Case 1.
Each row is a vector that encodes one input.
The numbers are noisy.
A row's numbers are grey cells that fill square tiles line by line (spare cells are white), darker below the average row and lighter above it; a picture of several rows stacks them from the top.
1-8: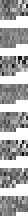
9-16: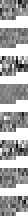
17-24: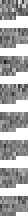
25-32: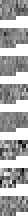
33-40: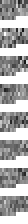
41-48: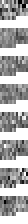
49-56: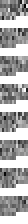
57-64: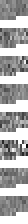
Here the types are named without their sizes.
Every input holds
a point on each of two lines.
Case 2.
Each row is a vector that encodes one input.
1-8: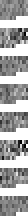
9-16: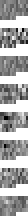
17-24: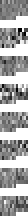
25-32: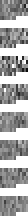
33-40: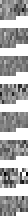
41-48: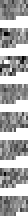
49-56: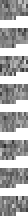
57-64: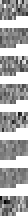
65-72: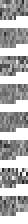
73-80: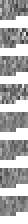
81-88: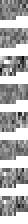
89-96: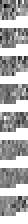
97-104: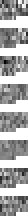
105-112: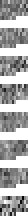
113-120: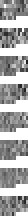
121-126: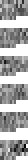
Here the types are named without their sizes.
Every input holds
three true/false values.
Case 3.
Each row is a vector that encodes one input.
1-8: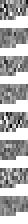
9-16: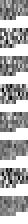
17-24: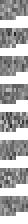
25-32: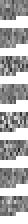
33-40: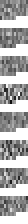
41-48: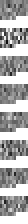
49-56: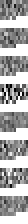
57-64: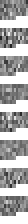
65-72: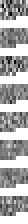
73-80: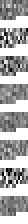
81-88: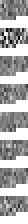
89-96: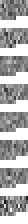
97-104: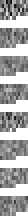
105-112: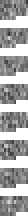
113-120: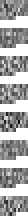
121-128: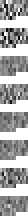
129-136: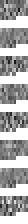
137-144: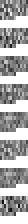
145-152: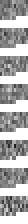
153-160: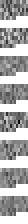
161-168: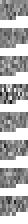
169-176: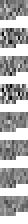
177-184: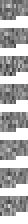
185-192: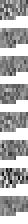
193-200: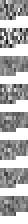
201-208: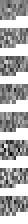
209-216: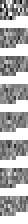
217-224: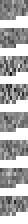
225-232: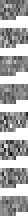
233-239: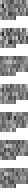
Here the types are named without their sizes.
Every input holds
a point on a circle.
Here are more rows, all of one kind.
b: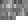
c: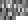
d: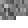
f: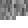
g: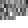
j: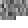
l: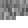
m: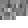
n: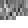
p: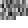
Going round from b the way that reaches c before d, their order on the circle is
b, c, d, j, p, l, f, g, m, n.
